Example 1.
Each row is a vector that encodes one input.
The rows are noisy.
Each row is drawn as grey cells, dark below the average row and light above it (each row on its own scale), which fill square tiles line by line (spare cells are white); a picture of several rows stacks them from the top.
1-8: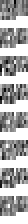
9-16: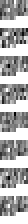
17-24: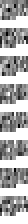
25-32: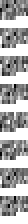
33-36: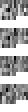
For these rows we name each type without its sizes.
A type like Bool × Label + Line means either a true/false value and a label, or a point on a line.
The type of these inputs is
Bool × Line.
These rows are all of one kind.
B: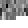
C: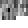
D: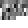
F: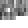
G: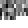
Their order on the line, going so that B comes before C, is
B, G, C, D, F.
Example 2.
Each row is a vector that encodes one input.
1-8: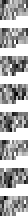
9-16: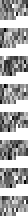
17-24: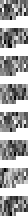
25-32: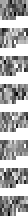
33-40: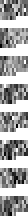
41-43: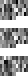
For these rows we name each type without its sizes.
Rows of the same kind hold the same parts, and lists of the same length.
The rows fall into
2 kinds.
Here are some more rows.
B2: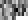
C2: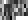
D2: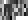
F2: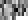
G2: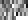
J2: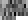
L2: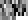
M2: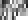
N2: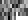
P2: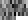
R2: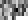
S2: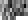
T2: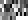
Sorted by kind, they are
B2, F2, J2, L2, P2, R2, S2
C2, D2, G2, M2, N2, T2

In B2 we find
a fixed value.
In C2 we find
a label and a true/false value.
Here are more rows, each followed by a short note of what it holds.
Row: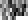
a fixed value
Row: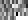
a label and a true/false value
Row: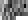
a fixed value
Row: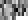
a fixed value
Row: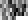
a fixed value
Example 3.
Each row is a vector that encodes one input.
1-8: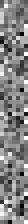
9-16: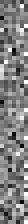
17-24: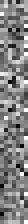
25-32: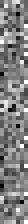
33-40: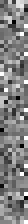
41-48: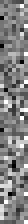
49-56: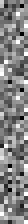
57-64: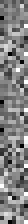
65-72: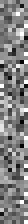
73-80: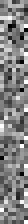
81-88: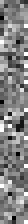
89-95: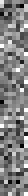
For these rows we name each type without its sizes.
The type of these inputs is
Bool × Tree.
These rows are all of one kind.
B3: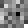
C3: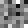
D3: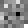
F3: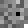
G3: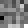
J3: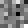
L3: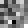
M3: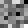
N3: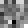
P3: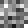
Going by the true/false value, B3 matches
D3, F3, G3 and P3.
